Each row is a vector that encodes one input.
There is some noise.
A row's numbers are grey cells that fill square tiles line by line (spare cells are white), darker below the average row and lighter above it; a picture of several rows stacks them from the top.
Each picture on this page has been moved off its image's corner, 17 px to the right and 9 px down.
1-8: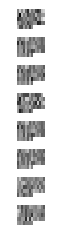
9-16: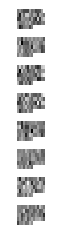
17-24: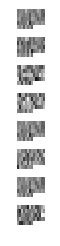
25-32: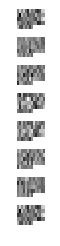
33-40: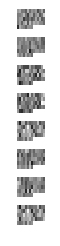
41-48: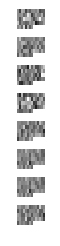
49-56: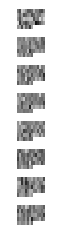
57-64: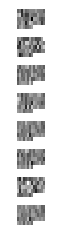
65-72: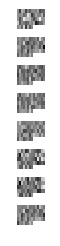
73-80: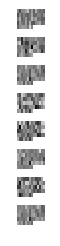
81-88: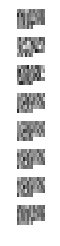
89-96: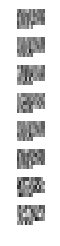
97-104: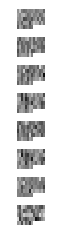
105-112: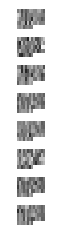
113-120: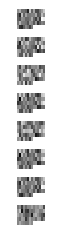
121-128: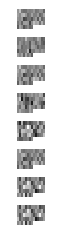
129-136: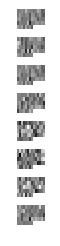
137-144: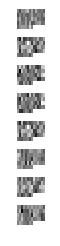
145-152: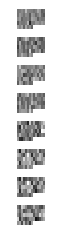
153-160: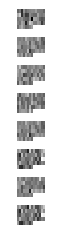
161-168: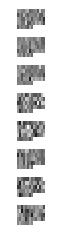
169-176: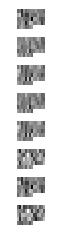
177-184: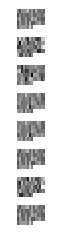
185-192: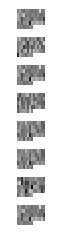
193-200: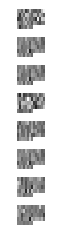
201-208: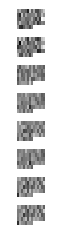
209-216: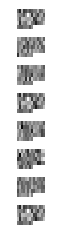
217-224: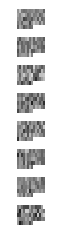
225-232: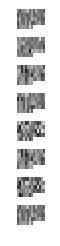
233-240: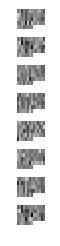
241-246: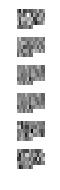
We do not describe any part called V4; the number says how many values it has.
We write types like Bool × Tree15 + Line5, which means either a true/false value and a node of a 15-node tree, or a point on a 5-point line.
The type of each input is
Bool × Circle5 + (Line6 + V4) × V4.
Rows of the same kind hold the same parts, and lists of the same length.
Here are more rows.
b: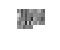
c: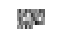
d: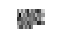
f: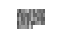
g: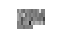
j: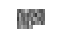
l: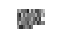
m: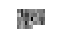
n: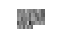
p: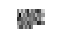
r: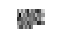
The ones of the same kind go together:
b, g, n
c, d, l, p, r
f, j, m

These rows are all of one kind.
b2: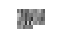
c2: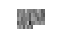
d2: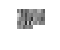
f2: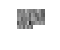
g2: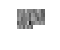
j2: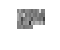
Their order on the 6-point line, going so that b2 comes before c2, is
b2, c2, g2, f2, d2, j2.
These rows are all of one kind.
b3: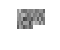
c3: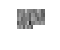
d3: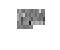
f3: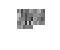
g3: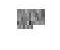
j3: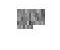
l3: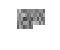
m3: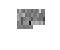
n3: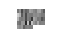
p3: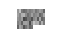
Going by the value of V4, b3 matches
l3 and p3.
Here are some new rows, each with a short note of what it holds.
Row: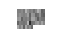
a point on a 6-point line and a value of V4
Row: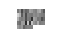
a point on a 6-point line and a value of V4
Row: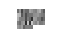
a point on a 6-point line and a value of V4
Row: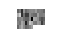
two values of V4
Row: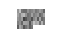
a point on a 6-point line and a value of V4
